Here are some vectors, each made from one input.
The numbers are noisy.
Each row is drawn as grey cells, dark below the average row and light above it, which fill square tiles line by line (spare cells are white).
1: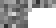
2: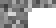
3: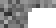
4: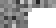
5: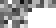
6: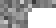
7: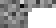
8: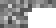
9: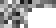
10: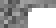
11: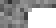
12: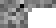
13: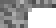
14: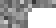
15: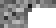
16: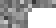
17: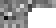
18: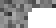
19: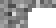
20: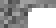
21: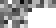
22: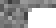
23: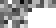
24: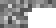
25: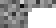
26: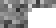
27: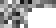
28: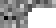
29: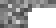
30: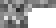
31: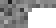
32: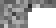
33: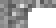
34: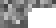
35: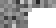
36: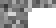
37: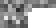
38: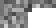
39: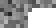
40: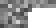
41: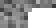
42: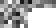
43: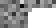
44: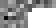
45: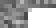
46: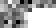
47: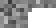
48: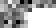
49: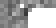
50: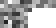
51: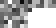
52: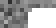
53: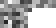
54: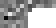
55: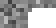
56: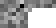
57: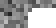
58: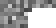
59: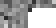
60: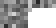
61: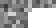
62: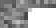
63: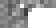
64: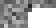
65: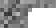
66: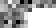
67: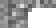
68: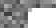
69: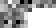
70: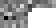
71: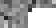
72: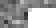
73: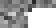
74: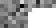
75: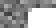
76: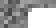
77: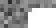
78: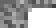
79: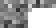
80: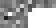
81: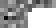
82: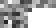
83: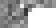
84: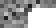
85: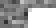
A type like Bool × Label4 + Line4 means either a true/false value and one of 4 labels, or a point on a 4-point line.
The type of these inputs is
(Bool × Bool × Bool + Line5) × Line5 + Label4.
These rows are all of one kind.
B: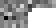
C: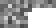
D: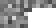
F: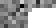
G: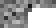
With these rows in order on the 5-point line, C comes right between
D and G.
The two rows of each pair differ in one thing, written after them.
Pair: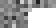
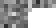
one of the three true/false values
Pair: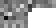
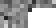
the place on the 5-point line
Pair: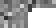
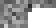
one of the three true/false values
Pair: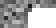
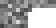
one of the three true/false values
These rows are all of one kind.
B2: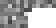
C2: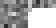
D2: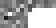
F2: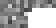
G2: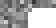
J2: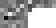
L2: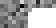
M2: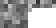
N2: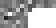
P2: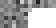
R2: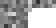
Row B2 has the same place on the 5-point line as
F2 and G2.
